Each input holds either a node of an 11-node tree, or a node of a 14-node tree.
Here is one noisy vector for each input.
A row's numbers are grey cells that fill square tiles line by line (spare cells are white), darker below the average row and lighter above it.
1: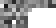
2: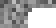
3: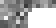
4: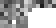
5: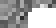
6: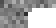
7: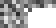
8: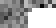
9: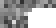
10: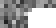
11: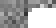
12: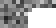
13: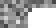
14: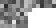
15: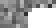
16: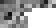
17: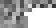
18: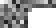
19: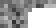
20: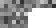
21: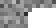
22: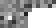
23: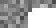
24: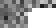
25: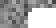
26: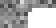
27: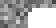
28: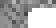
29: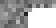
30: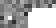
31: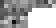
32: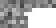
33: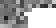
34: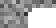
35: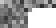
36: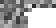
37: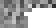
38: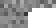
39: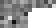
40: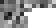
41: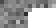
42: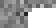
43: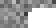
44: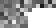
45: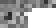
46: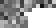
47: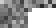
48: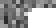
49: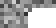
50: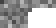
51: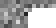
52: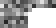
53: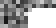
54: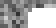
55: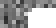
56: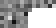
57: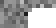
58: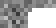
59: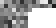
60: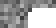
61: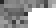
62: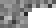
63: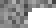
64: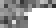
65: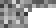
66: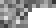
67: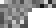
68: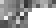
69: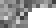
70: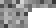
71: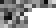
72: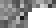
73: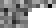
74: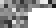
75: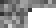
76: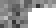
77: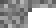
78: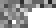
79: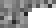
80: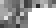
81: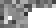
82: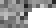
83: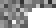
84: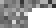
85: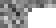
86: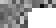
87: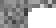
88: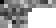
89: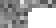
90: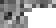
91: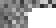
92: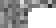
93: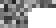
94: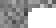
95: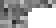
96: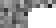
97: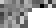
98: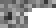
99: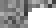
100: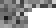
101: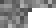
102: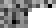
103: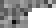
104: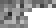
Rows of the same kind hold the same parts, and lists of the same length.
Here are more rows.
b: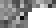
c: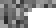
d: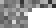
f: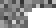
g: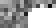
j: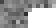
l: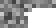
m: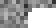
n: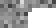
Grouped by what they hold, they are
b, g, j, m, n
c, d, f, l

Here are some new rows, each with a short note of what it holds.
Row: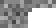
a node of a 14-node tree
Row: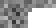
a node of a 14-node tree
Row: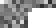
a node of an 11-node tree
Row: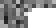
a node of an 11-node tree
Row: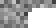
a node of a 14-node tree
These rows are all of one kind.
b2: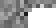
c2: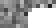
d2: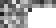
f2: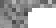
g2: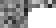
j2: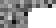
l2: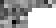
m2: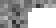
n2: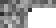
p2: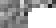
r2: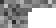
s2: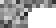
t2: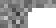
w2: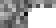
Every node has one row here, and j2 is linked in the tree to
l2.
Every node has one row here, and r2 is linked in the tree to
d2, s2 and t2.
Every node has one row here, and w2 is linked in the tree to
b2.
